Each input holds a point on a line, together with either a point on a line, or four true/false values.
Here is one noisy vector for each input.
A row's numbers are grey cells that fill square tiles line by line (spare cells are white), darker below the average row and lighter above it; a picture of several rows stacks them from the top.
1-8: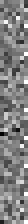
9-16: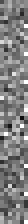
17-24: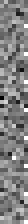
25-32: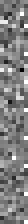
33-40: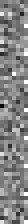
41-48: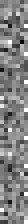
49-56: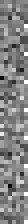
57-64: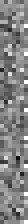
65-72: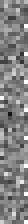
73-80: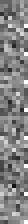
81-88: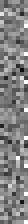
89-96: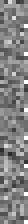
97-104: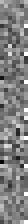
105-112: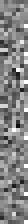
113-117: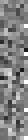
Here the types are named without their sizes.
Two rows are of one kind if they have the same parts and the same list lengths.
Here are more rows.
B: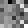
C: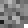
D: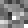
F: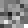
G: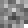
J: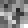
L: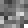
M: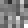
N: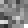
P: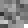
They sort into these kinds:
B, L, M
C, D, F, G, J, N, P

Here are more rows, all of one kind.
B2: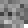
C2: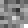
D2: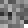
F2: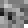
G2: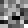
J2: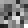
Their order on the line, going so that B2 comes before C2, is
B2, C2, J2, F2, D2, G2.
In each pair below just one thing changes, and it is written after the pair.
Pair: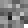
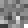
one of the four true/false values
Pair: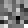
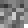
one of the four true/false values
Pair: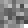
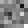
one of the four true/false values
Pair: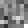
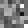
the place on the line
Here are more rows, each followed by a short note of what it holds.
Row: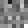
a point on each of two lines
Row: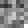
a point on a line and four true/false values
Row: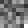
a point on each of two lines
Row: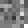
a point on each of two lines
